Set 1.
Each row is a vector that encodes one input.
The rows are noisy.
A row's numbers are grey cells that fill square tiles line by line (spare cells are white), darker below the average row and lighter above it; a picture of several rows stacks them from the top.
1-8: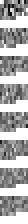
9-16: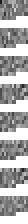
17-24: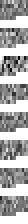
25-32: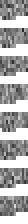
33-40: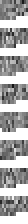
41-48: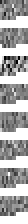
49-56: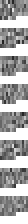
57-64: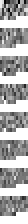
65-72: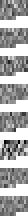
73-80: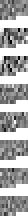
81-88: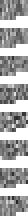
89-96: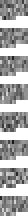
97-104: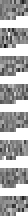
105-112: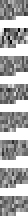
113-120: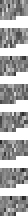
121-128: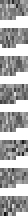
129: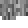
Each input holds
either a point on a 15-point circle, or a fixed value.
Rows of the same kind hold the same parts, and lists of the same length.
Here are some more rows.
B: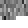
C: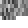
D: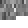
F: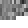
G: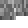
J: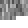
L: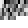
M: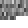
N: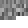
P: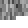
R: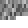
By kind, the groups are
B, C, D, F, G, J, M, N, P, R
L

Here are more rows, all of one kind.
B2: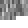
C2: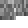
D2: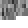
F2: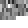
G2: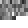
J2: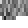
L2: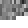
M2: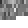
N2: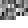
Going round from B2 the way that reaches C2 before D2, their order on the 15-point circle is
B2, G2, L2, N2, C2, M2, J2, D2, F2.
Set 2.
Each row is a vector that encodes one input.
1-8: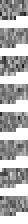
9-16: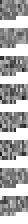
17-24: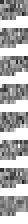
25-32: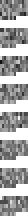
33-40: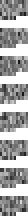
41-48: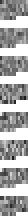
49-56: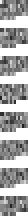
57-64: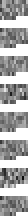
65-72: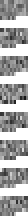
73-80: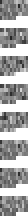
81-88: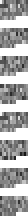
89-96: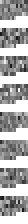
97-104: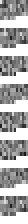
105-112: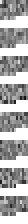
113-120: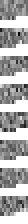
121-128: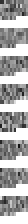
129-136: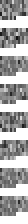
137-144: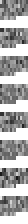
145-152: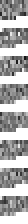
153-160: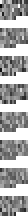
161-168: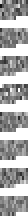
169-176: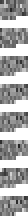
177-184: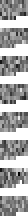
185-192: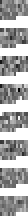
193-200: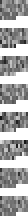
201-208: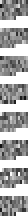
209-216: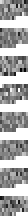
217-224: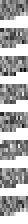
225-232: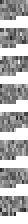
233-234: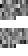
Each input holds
a point on a 10-point line.
